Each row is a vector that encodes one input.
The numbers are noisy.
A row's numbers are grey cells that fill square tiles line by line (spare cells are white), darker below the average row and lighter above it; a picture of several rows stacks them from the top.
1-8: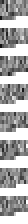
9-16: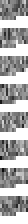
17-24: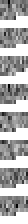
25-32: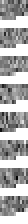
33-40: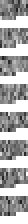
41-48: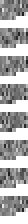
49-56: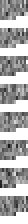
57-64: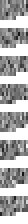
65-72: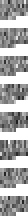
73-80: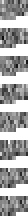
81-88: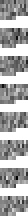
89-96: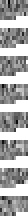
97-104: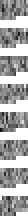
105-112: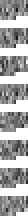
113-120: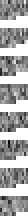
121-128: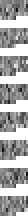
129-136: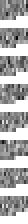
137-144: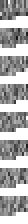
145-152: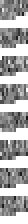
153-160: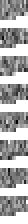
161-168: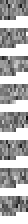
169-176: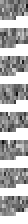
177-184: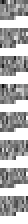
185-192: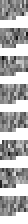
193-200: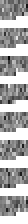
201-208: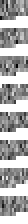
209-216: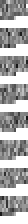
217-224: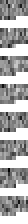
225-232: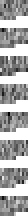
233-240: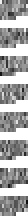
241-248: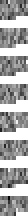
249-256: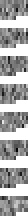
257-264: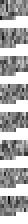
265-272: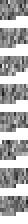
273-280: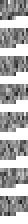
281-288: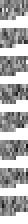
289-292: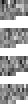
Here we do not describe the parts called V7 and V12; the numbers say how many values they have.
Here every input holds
either a point on a 4-point line and a value of V12, or a point on a 14-point line and a value of V7.
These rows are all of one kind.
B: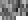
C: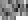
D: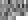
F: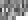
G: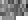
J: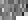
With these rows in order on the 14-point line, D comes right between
F and J.
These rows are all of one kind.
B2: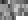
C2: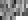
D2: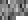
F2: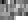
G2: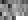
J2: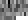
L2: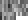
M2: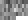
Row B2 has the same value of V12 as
F2 and G2.
